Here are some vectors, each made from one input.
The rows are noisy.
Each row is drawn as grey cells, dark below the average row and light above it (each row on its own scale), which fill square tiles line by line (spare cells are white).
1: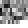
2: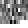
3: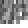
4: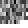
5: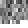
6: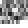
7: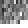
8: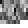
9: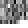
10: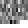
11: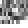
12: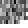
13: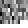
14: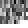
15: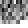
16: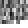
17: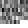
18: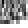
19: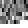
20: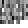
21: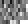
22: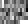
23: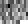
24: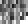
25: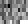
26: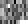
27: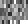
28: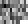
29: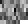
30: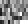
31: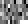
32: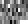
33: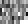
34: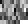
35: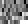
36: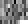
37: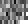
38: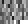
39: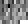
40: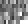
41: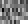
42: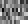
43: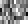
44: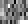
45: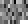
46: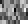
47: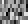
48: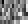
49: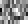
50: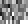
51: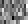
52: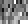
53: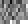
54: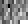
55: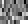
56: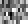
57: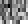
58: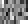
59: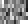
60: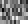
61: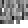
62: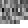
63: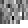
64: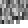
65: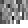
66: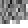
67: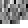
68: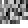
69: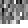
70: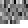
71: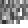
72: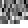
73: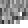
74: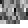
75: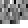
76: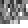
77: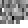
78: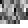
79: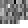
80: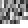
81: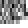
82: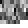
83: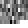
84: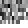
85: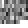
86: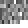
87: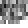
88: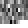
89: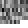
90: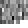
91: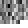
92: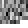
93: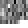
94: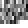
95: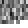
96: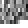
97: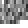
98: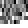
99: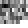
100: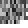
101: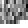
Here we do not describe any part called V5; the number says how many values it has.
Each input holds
a list of up to two items, each a true/false value and a value of V5.
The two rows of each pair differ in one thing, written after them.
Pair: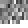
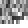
the true/false value in item 1 of the list
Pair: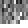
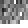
the value of V5 in item 2 of the list
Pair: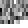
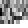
the value of V5 in item 2 of the list
